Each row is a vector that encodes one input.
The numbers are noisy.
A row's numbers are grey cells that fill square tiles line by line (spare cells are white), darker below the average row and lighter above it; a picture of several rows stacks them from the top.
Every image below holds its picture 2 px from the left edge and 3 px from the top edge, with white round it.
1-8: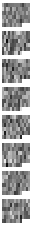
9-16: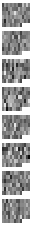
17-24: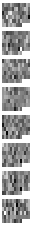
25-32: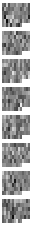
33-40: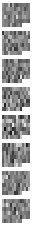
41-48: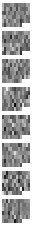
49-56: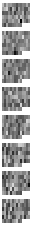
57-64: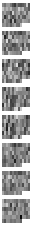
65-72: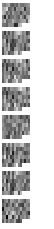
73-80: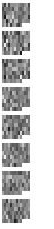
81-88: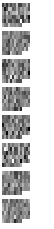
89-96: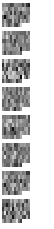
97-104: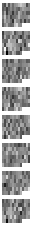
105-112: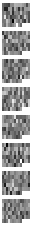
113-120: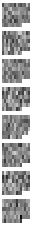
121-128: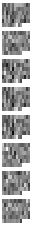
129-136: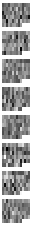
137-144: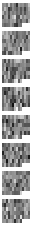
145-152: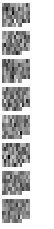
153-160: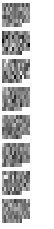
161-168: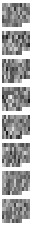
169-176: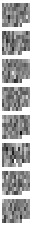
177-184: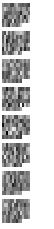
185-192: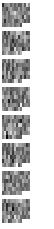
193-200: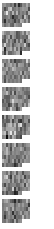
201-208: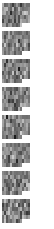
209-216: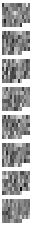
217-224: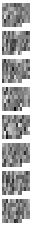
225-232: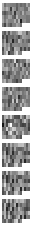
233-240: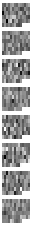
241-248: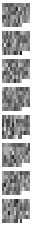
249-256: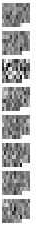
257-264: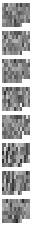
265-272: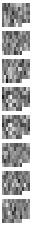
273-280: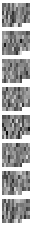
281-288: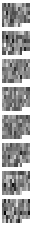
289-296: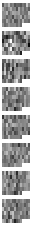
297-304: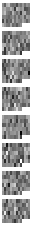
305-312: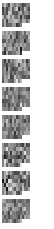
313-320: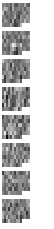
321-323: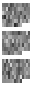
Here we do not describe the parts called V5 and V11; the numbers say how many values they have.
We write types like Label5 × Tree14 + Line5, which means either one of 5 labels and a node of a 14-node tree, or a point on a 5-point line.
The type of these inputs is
Bool × Line9 + Line10 + V5 + V11 × V11.
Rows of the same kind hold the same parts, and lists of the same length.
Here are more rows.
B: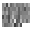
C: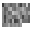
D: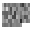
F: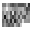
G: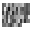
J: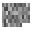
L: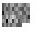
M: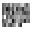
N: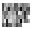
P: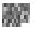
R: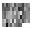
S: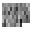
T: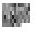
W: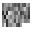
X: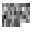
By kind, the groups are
B, P, X
C, D, F, J, S, T
G, M
L, N, R, W

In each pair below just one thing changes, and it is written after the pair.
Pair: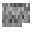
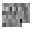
the true/false value
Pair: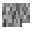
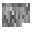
the true/false value
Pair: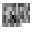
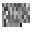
the place on the 9-point line
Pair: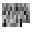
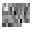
the place on the 9-point line
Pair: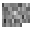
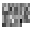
the true/false value
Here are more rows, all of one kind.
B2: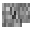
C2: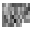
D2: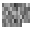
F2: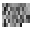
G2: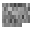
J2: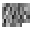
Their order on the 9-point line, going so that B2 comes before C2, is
F2, D2, G2, B2, C2, J2.
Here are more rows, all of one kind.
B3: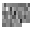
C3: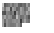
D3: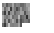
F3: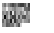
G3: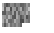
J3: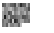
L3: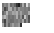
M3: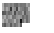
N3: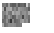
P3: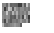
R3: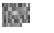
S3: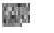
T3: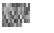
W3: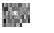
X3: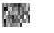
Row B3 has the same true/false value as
C3, D3, G3 and M3.
